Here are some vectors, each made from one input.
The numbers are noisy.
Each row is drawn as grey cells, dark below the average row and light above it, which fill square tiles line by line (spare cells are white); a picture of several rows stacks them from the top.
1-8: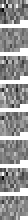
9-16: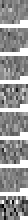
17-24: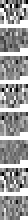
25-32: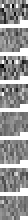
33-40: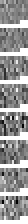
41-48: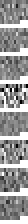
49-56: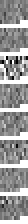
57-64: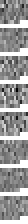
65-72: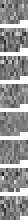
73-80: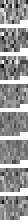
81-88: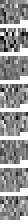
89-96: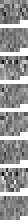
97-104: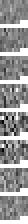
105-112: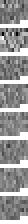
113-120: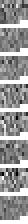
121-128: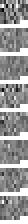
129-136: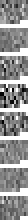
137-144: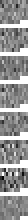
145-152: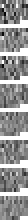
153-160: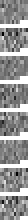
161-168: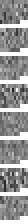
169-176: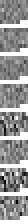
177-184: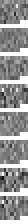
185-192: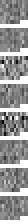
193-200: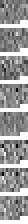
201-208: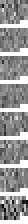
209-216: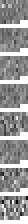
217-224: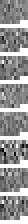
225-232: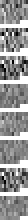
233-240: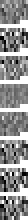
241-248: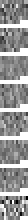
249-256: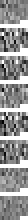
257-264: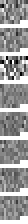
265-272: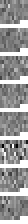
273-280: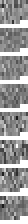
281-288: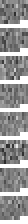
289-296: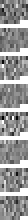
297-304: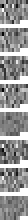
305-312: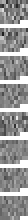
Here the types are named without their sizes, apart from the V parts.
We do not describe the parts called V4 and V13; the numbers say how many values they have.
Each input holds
a true/false value and a value of V4, together with either a point on a line, or a value of V13.
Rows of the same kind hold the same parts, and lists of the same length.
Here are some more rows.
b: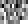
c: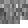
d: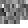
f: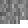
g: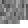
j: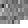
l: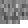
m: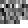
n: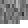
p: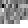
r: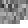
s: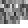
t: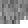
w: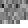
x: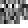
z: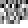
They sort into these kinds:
b, x
c, d, f, g, j, l, m, n, p, r, s, t, w, z

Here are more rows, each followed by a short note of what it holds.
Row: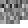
a true/false value, a value of V4 and a value of V13
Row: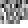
a point on a line, a true/false value and a value of V4
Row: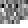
a true/false value, a value of V4 and a value of V13
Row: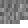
a true/false value, a value of V4 and a value of V13
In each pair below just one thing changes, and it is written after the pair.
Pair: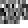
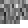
the value of V13
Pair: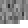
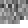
the true/false value
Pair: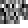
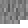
the value of V13
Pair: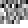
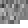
the value of V4
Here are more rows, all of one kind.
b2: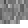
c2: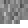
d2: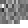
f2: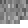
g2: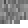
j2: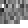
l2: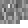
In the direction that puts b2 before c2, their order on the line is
b2, l2, f2, j2, g2, c2, d2.
